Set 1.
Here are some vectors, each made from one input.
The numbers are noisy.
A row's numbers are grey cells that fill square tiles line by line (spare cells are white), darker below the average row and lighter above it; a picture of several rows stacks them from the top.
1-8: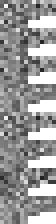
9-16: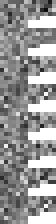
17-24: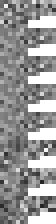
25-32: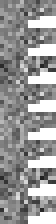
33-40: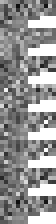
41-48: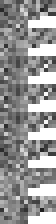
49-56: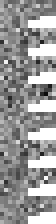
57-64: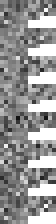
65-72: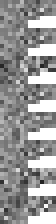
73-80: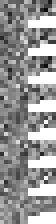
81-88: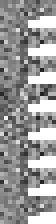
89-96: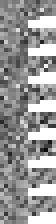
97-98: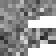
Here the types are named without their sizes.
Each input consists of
a point on a line.
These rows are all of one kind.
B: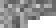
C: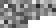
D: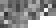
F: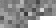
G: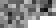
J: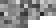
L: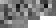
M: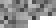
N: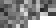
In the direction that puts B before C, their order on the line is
G, N, L, D, M, B, F, J, C.
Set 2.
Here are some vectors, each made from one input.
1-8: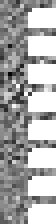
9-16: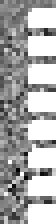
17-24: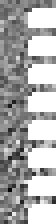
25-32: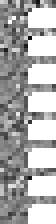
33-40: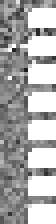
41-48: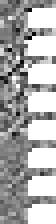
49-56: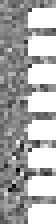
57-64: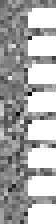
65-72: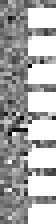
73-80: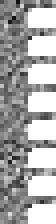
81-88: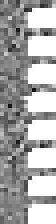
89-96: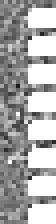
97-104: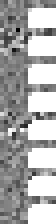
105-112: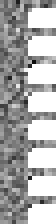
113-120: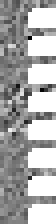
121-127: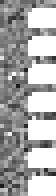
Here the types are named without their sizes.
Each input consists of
either a fixed value, or three true/false values.
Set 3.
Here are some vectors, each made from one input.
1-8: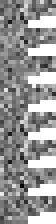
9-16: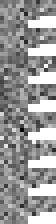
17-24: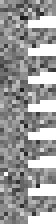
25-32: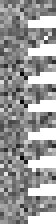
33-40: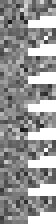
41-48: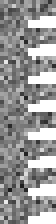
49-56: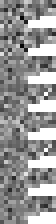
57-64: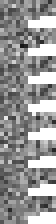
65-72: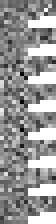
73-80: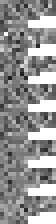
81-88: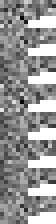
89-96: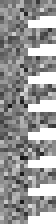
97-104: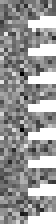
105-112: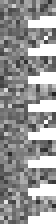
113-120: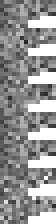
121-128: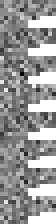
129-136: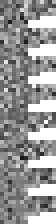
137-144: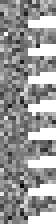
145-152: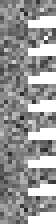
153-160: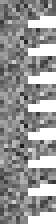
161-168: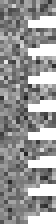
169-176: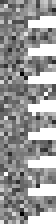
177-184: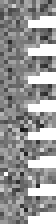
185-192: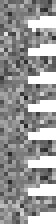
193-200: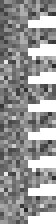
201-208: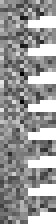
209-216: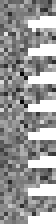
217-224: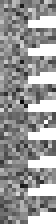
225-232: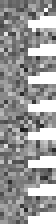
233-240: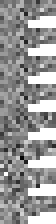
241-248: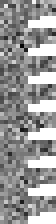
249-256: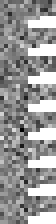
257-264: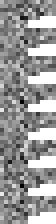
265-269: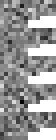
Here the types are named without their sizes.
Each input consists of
a point on a circle.
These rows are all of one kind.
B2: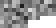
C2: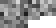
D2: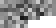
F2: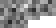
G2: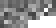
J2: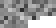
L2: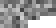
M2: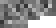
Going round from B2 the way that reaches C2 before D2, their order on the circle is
B2, C2, L2, J2, G2, M2, F2, D2.
